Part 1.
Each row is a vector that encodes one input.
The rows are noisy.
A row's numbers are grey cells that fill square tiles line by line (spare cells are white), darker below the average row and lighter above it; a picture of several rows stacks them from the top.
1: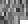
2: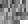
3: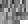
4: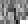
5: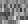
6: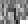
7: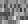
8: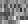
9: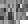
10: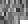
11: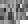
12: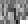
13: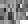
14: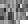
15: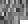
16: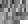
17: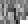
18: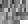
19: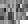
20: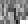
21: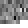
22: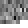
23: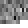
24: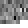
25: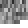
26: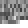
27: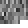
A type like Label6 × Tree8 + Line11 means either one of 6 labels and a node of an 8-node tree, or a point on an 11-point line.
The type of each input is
Circle6.
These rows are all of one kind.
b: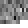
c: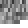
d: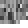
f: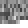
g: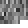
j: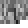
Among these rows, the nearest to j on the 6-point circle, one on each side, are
b and c.
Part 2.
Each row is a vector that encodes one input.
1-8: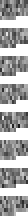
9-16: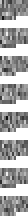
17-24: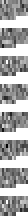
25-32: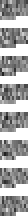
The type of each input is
Bool × Bool × Bool.
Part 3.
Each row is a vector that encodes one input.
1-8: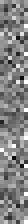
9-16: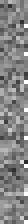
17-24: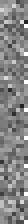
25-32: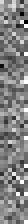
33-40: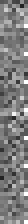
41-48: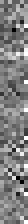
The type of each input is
Line8.
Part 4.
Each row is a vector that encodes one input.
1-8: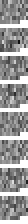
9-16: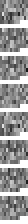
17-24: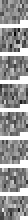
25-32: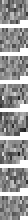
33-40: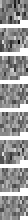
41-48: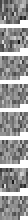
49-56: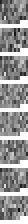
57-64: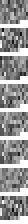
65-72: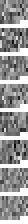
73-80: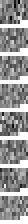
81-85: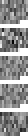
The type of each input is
Label6.
